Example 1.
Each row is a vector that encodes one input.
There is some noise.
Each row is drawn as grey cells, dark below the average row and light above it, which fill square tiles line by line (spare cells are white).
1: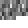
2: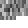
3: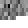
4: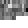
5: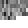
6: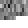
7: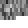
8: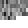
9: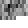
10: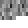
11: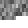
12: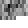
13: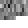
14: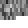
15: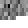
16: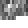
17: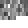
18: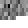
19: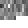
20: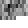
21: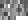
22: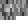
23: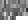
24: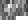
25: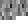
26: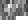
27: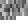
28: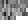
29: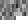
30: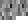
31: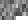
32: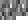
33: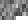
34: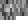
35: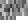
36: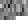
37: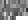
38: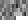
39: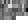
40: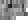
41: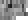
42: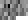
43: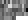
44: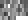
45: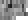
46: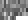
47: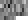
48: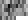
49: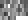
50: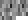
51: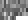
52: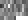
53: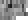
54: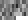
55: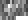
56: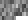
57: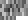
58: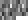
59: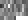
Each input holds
four true/false values.
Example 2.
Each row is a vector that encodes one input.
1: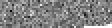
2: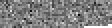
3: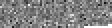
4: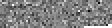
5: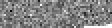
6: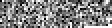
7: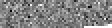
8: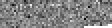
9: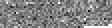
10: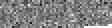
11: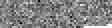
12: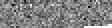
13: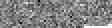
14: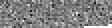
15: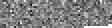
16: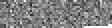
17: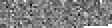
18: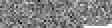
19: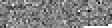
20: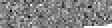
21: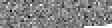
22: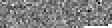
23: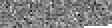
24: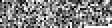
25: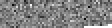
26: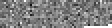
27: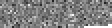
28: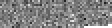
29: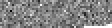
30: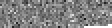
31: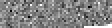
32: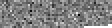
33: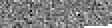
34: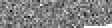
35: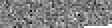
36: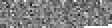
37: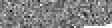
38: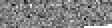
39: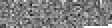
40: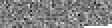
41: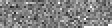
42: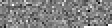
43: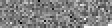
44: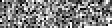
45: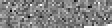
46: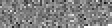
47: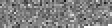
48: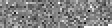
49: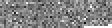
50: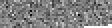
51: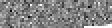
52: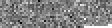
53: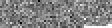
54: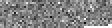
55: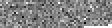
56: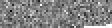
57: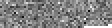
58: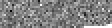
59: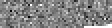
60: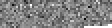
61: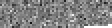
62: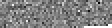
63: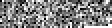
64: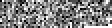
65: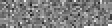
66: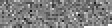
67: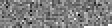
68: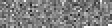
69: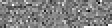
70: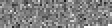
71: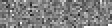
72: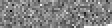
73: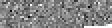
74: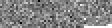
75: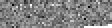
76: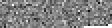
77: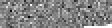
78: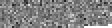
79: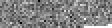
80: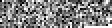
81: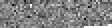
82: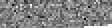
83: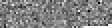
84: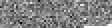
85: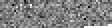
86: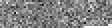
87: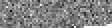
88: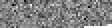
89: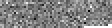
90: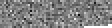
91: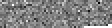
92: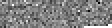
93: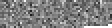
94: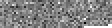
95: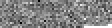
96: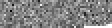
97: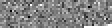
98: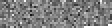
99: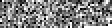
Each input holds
either a point on a 9-point circle, or a fixed value.
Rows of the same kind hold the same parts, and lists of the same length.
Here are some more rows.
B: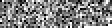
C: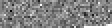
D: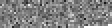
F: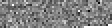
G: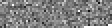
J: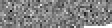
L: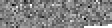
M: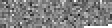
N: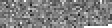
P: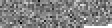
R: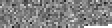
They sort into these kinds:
B
C, D, F, G, J, L, M, N, P, R

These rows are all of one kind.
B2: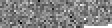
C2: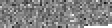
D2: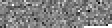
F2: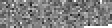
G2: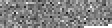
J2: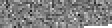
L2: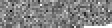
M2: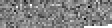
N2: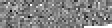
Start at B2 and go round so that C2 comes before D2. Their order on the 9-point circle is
B2, L2, N2, M2, C2, J2, F2, D2, G2.
